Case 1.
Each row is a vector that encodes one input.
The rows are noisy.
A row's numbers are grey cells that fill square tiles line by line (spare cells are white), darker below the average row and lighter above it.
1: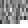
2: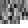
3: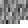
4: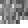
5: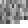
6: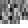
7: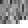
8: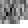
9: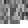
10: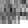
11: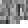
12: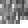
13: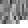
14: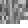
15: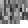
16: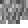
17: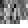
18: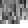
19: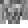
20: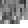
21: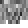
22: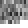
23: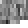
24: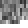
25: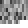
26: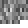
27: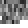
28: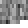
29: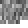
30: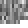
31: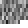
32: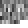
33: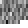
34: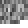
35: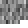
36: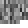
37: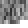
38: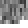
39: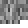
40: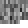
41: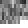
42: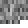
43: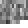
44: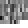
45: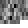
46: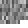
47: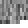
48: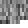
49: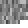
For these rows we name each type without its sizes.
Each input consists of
a point on a line.
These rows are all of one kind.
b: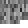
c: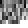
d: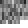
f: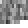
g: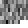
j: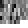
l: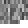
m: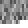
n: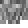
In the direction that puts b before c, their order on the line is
j, b, l, c, d, n, m, f, g.
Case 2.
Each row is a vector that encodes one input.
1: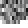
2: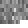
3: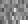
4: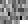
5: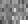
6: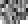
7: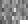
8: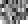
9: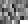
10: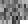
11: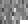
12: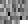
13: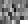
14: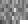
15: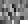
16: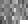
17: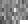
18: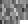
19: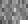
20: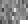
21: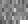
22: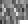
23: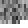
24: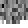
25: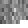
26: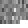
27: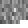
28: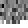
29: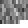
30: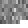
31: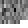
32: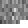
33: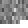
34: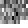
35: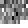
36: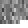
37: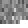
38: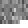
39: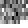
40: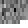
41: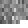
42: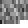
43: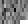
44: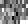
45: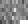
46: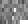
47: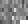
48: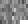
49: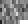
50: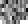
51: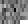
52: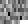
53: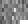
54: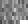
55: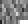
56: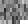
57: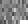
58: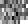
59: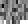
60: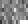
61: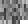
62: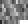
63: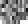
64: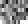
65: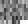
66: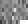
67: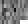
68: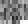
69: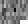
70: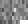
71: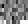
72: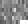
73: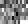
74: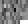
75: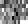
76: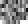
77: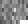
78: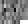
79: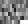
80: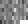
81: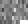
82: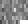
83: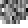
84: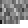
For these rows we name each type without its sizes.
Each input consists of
a point on a line.
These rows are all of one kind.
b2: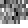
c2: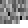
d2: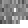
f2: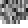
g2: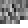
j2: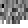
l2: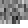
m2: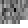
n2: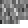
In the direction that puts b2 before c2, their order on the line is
b2, f2, j2, l2, m2, g2, c2, n2, d2.
